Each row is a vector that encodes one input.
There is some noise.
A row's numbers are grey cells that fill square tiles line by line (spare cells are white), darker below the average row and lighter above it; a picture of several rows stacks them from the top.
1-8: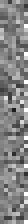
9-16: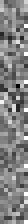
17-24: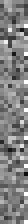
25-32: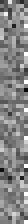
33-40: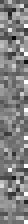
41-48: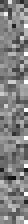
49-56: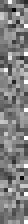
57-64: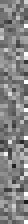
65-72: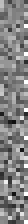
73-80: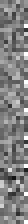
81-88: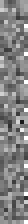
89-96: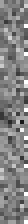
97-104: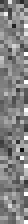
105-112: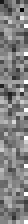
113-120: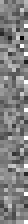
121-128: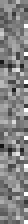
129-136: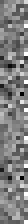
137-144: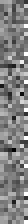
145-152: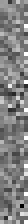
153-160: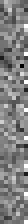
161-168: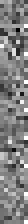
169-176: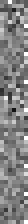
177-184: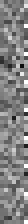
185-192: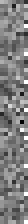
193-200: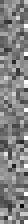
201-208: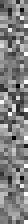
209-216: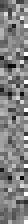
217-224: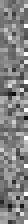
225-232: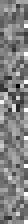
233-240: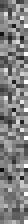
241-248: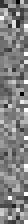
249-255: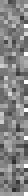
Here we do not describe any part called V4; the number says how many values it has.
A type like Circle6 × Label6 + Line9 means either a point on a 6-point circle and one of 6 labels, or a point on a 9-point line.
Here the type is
Bool × Bool × Bool × List2(V4) + List3(Line6).
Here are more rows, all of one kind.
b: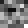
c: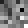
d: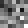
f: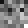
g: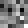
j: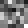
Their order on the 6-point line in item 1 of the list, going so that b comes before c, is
j, b, f, c, d, g.
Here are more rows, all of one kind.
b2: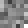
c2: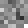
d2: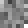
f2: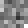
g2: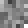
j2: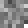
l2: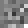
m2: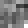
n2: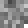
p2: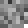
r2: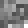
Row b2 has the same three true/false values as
d2, g2, j2 and n2.
